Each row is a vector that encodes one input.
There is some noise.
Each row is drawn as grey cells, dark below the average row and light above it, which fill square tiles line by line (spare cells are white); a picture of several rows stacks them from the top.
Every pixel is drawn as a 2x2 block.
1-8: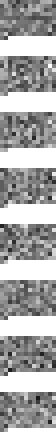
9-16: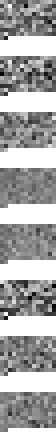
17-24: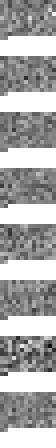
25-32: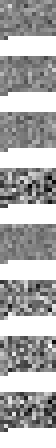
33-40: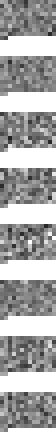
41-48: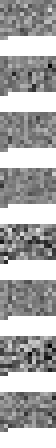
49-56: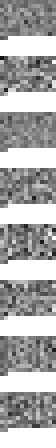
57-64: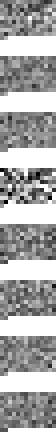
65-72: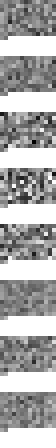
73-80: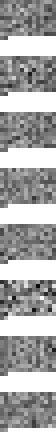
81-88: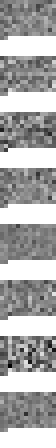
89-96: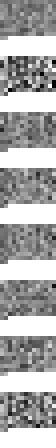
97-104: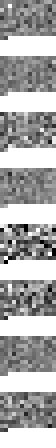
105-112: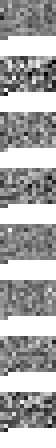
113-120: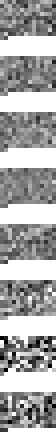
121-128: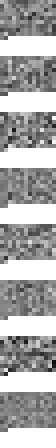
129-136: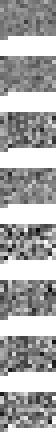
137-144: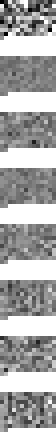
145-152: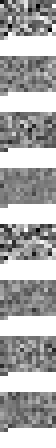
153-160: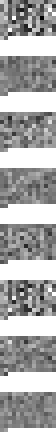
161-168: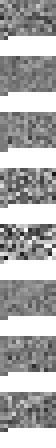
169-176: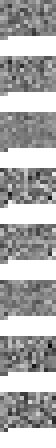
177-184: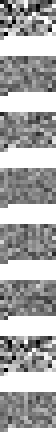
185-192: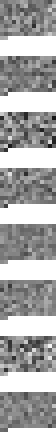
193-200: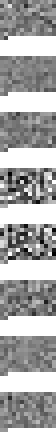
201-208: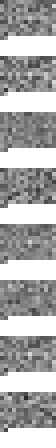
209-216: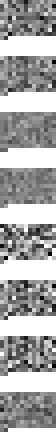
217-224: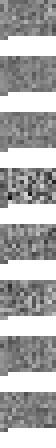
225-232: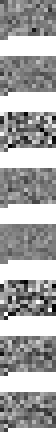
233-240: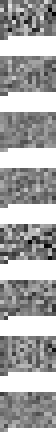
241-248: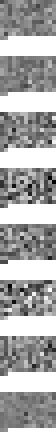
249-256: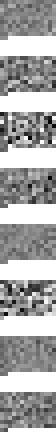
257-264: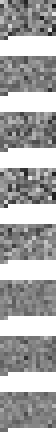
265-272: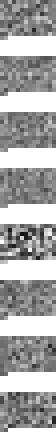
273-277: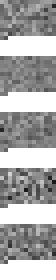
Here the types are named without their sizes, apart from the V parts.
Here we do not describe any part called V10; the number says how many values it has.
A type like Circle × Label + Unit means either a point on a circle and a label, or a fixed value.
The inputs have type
(Bool × Bool × Bool × Bool × Label + Unit) × V10.
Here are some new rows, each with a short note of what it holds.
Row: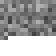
a value of V10
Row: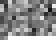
a value of V10
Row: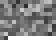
a label, four true/false values and a value of V10
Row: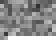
a label, four true/false values and a value of V10
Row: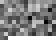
a value of V10
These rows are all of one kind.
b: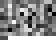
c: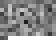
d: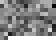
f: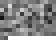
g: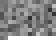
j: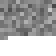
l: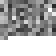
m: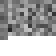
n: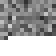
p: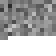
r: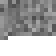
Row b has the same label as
c, d, m and p.
